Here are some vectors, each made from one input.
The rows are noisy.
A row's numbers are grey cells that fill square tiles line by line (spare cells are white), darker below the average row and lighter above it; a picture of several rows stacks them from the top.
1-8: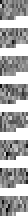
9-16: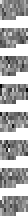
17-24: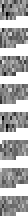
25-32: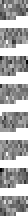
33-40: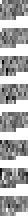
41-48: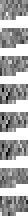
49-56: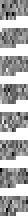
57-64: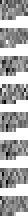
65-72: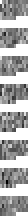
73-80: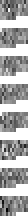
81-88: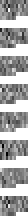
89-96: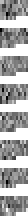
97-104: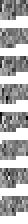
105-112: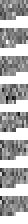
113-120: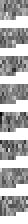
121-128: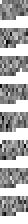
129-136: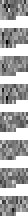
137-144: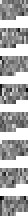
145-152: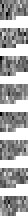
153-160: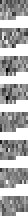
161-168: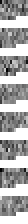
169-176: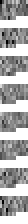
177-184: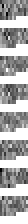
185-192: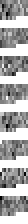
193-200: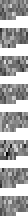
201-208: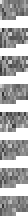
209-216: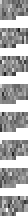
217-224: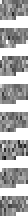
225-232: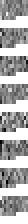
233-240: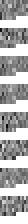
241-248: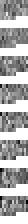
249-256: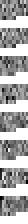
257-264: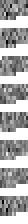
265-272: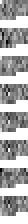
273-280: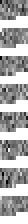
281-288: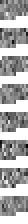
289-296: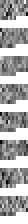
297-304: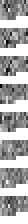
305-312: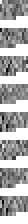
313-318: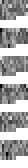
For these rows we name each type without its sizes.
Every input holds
a label, together with either a label, or four true/false values.
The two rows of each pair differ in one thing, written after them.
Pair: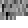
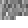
the label
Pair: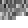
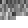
one of the four true/false values
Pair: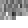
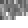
one of the four true/false values
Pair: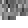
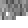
the label
